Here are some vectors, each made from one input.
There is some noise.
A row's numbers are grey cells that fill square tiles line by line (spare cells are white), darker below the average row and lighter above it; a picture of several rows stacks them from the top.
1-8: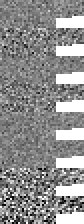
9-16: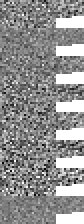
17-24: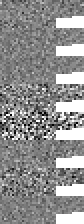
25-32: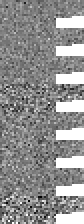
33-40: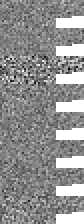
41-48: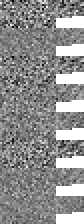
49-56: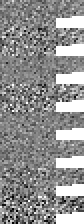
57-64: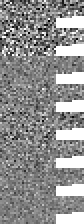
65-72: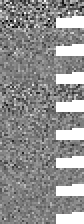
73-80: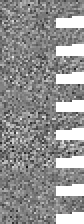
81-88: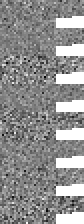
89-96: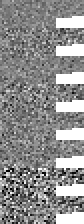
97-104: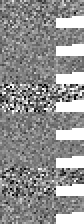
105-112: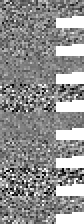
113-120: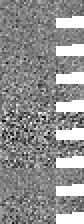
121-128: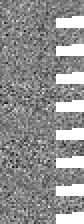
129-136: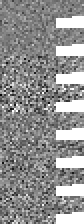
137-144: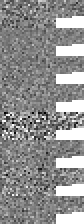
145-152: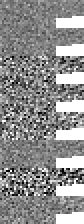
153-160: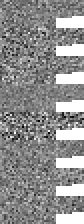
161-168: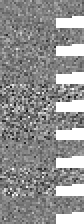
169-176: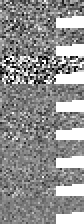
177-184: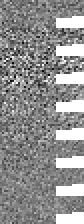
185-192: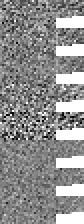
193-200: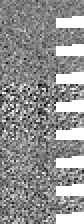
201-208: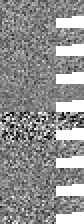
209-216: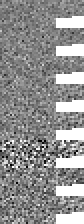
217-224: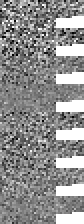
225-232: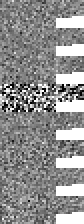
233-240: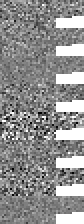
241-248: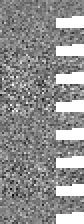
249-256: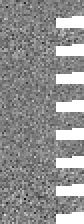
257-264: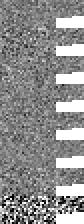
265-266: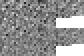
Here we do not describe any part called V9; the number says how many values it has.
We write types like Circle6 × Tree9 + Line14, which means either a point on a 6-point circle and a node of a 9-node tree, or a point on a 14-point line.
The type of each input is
Circle5 × (Circle5 + Label4 × Line4 × V9).
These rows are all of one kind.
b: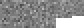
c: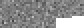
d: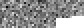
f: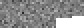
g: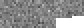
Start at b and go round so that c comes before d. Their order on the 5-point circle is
b, c, d, f, g.
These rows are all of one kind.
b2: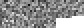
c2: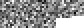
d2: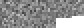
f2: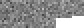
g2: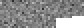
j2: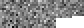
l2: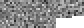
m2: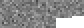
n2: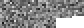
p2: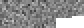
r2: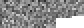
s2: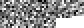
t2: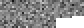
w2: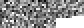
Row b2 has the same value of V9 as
m2, r2 and t2.
